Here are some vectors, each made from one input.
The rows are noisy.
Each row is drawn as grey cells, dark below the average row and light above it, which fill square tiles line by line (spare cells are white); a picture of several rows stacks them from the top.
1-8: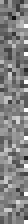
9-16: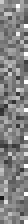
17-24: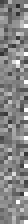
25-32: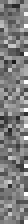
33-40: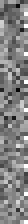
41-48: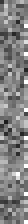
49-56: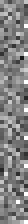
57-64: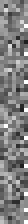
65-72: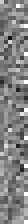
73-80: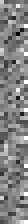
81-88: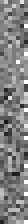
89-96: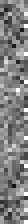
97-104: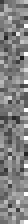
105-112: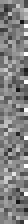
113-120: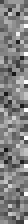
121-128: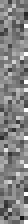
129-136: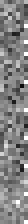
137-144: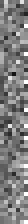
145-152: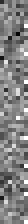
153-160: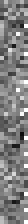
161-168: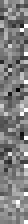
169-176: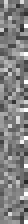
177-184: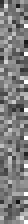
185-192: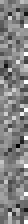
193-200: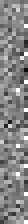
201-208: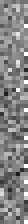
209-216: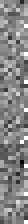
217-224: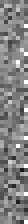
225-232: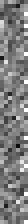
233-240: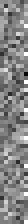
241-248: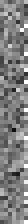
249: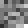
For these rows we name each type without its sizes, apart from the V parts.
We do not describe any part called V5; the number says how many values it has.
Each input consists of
a node of a tree, together with either a point on a line, or a value of V5.
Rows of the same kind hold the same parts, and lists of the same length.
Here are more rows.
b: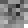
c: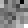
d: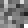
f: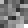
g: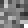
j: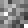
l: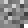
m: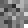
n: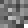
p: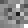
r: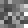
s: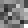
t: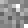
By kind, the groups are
b, c, f, m, p, r, s, t
d, g, j, l, n

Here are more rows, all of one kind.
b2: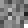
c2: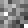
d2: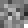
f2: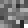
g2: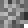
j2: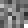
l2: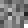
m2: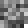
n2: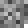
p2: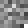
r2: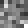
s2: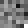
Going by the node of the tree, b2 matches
d2, l2 and n2.
